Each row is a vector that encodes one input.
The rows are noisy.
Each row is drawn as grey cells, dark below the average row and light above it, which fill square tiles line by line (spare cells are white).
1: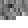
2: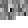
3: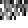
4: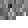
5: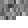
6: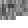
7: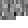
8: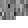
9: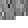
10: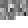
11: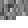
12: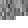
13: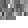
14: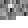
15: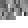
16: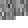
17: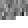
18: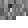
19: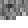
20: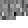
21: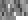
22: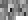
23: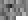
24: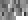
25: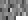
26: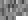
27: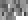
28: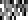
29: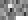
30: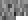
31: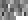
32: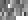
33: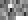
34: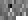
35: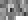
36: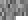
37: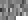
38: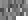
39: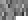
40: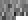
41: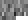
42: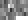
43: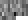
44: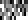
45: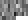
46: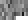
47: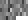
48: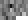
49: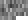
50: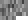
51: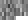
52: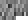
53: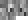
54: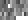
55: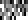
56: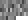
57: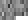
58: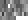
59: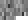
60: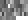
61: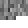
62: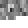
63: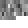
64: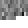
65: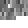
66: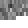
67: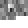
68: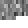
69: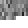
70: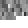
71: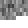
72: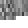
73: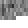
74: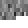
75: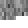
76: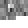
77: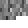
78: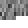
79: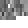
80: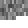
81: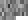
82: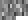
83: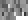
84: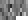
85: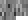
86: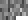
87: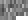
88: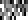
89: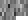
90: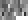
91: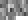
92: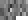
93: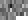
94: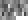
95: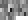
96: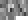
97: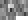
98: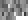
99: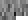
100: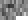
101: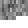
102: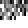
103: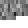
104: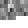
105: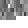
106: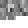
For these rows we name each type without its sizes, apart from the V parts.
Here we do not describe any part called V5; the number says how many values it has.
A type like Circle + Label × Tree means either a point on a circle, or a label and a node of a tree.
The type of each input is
List(Bool × V5).
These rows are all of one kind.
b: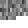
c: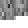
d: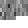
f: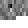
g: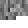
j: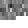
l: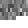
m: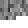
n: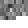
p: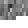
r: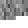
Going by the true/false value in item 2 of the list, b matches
c, j, l and r.
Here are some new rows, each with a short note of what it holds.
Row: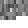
a list of two items
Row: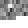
a list of one item
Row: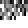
the empty list
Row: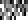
the empty list
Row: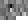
a list of two items
